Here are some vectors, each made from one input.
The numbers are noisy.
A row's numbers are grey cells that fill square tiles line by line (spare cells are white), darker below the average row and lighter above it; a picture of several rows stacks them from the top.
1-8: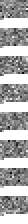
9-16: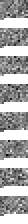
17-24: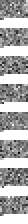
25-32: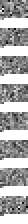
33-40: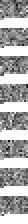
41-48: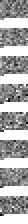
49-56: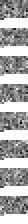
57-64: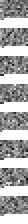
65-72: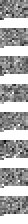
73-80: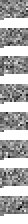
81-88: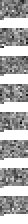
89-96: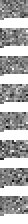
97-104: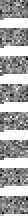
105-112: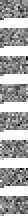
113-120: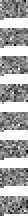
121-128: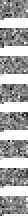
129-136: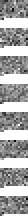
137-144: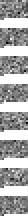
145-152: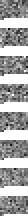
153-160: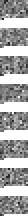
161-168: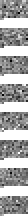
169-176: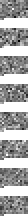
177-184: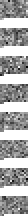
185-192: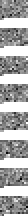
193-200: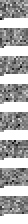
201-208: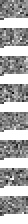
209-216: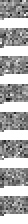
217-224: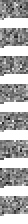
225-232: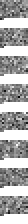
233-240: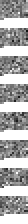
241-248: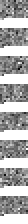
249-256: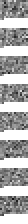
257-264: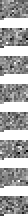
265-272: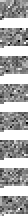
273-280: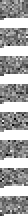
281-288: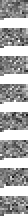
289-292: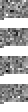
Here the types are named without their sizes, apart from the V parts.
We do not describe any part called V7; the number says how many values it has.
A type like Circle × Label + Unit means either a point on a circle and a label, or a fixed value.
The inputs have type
(Bool × Bool × Bool + V7) × Tree × Tree × (Tree + Unit).
